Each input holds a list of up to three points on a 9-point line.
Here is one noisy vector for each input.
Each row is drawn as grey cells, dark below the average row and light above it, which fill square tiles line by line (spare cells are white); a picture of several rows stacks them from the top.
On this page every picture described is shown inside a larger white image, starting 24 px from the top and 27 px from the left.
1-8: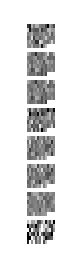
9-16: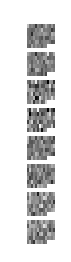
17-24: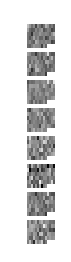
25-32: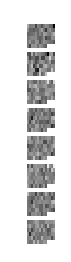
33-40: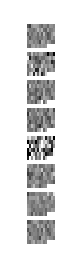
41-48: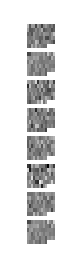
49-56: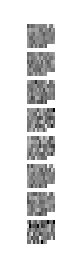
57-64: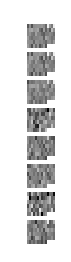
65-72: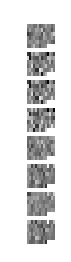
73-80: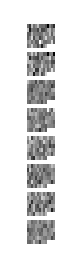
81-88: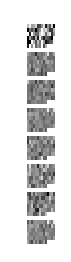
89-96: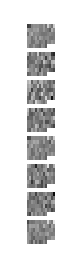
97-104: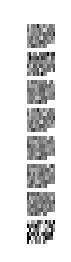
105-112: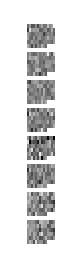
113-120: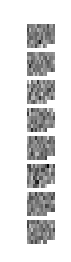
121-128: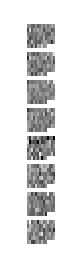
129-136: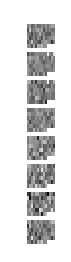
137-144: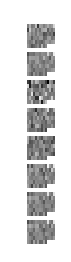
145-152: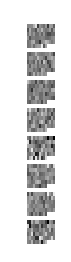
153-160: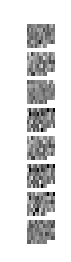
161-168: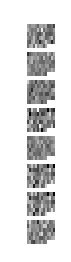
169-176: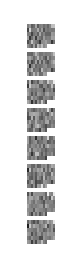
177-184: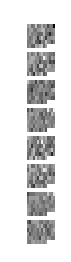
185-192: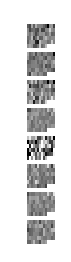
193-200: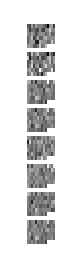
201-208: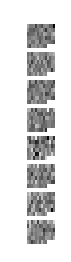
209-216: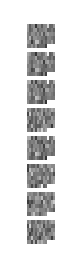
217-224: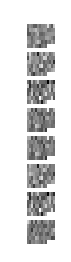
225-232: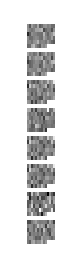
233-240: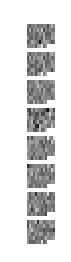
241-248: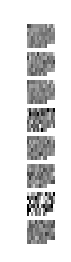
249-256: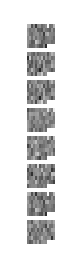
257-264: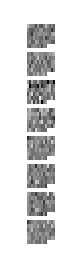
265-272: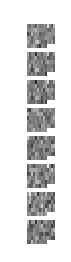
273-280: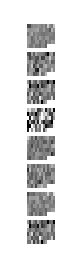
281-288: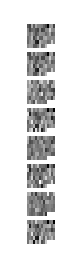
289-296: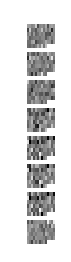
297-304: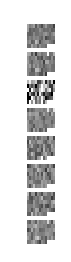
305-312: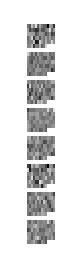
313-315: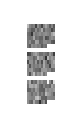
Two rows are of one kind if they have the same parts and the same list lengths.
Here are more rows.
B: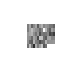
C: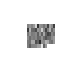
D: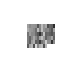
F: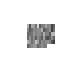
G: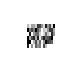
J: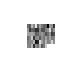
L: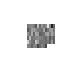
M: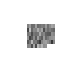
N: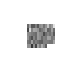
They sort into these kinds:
B, L, N
C, D, F, M
G
J

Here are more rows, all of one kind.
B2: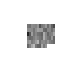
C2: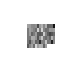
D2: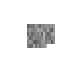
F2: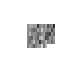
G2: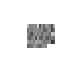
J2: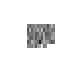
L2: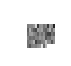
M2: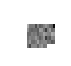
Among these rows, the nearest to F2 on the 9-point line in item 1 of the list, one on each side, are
C2 and L2.
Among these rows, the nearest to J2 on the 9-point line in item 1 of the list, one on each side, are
D2 and L2.
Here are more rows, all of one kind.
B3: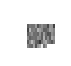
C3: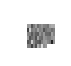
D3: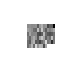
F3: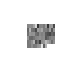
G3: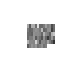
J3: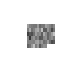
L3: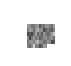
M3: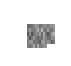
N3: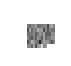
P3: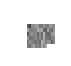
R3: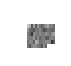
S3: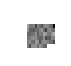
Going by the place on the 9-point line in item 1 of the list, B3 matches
C3 and N3.
